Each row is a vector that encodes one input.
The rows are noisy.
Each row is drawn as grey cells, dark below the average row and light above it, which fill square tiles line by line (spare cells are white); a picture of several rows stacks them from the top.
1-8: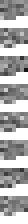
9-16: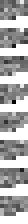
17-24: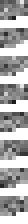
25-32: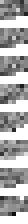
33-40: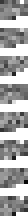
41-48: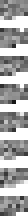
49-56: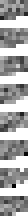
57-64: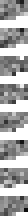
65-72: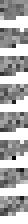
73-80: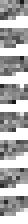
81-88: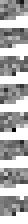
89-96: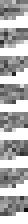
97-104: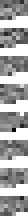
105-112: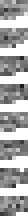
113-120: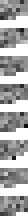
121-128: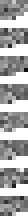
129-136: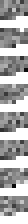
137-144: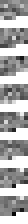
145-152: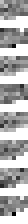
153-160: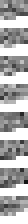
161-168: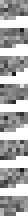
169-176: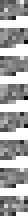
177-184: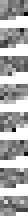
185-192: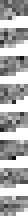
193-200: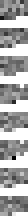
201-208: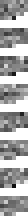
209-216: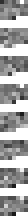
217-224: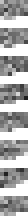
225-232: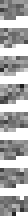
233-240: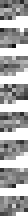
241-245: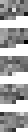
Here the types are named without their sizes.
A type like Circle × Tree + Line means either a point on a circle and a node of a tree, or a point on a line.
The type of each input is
(Bool × Bool × Bool + Unit) × Line.
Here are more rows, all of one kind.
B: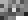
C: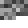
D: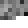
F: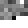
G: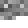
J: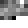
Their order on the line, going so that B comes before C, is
B, D, C, G, J, F.
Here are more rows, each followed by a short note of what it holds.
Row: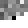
a point on a line
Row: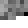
a point on a line and three true/false values
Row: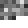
a point on a line and three true/false values
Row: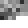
a point on a line
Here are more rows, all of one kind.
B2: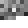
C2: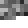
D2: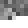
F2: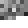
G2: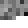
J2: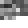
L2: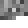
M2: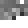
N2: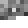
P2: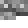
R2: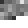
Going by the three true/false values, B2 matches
F2 and J2.
